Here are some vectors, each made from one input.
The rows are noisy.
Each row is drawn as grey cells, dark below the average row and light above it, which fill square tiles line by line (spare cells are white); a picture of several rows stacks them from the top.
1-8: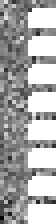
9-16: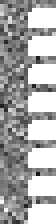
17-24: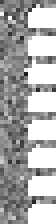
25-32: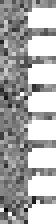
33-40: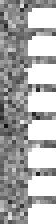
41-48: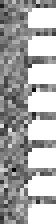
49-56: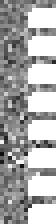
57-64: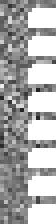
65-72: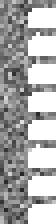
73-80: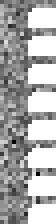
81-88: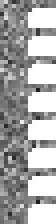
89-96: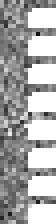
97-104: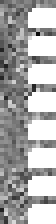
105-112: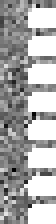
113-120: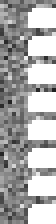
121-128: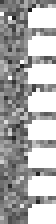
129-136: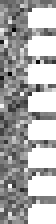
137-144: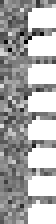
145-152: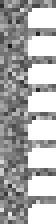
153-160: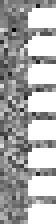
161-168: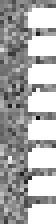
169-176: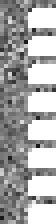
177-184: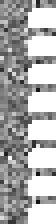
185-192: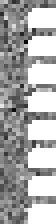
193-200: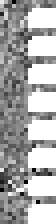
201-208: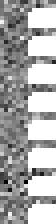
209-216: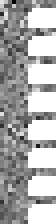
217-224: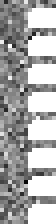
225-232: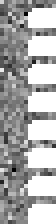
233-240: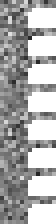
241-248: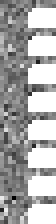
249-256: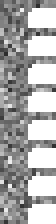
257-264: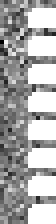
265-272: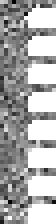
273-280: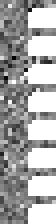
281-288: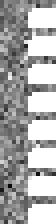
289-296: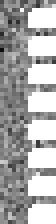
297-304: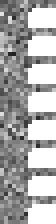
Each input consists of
either a point on a 7-point line, or a point on a 9-point line and three true/false values.
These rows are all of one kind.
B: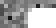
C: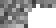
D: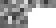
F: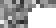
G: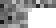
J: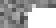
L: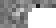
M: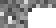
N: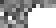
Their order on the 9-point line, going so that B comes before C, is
G, B, L, J, F, C, N, M, D.
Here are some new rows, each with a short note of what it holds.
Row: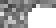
a point on a 9-point line and three true/false values
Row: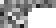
a point on a 7-point line
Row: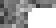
a point on a 9-point line and three true/false values
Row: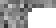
a point on a 7-point line
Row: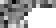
a point on a 7-point line
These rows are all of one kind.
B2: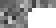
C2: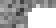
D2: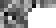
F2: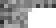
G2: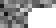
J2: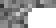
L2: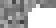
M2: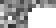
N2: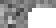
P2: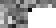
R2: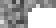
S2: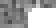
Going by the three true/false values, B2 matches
C2, D2, N2 and S2.
